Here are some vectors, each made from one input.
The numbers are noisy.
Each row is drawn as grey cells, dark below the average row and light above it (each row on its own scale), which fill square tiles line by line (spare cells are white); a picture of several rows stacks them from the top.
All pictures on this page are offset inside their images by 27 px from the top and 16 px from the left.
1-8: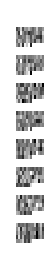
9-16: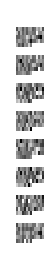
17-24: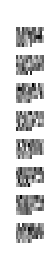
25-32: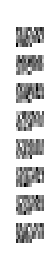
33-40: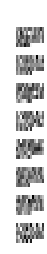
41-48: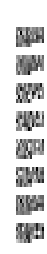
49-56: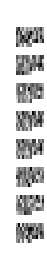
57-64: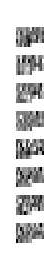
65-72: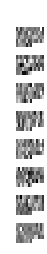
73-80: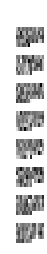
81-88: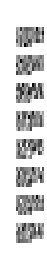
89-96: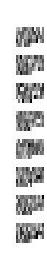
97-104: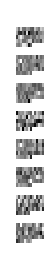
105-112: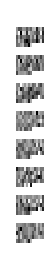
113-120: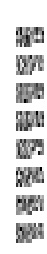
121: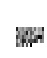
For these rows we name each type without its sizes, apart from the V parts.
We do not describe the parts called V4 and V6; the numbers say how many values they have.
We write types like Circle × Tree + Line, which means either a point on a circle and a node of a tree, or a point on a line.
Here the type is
Bool × Bool × Bool × (Label × V6 + V4).
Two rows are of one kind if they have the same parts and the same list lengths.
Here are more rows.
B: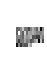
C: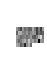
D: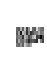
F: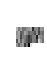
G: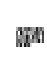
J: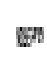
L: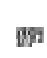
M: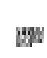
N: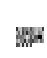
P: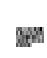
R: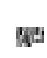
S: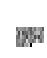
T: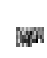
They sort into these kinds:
B, C, J, L, M, N, S
D, F, G, P, R, T

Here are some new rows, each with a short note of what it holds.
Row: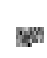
three true/false values and a value of V4
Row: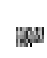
a label, three true/false values and a value of V6
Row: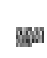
three true/false values and a value of V4
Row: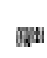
three true/false values and a value of V4
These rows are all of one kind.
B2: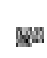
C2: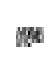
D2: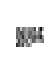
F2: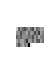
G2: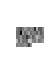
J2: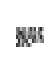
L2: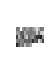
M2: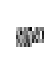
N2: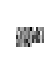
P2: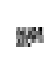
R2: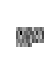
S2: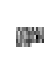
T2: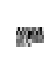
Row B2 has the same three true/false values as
D2, J2 and N2.
